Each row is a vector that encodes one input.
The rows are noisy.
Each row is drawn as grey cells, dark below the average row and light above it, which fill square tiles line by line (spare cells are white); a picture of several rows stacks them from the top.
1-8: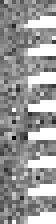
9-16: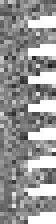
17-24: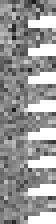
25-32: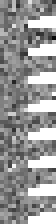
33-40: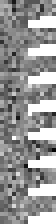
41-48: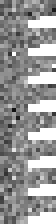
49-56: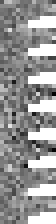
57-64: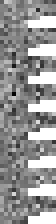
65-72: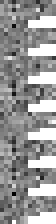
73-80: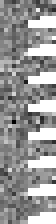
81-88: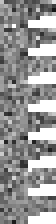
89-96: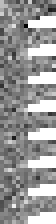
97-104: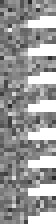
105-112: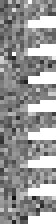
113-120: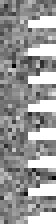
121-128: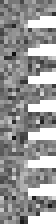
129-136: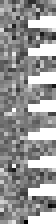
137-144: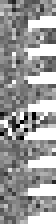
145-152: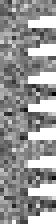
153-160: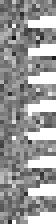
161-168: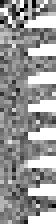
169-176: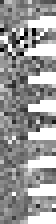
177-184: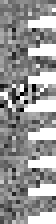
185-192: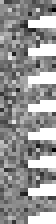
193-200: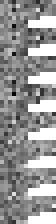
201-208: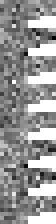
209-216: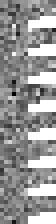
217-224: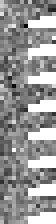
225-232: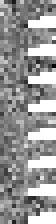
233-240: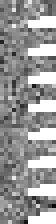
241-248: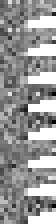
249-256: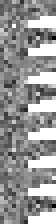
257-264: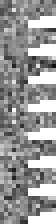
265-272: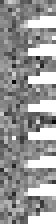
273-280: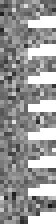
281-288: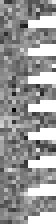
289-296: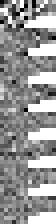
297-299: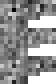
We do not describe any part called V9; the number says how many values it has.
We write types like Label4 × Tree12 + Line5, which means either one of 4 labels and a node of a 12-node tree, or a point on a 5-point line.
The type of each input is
List2(Bool × V9).
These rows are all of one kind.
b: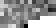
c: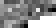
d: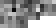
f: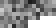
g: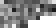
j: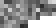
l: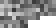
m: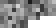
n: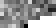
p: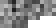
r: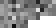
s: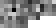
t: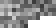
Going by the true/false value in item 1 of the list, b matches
c, g, j and n.
